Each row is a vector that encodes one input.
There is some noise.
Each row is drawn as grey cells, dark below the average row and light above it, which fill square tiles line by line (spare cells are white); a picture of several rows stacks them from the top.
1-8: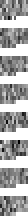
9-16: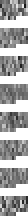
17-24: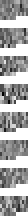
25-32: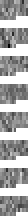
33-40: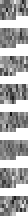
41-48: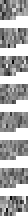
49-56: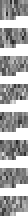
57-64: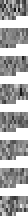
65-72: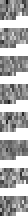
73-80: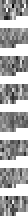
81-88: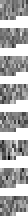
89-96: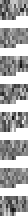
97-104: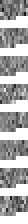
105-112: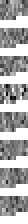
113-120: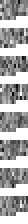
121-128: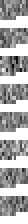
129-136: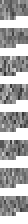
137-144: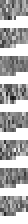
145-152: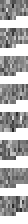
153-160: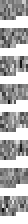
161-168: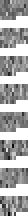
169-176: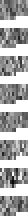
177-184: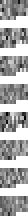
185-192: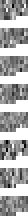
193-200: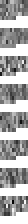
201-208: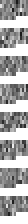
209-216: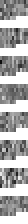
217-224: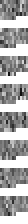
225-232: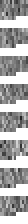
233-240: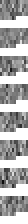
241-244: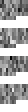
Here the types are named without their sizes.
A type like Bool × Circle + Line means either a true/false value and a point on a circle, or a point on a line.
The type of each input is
Bool × Bool × Bool × Bool + Tree.
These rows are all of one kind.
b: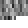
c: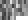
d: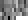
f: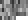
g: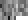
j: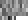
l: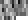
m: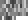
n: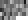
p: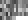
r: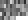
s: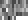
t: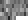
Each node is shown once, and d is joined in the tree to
b and t.
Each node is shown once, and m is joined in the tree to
g and j.
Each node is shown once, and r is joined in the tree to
c.
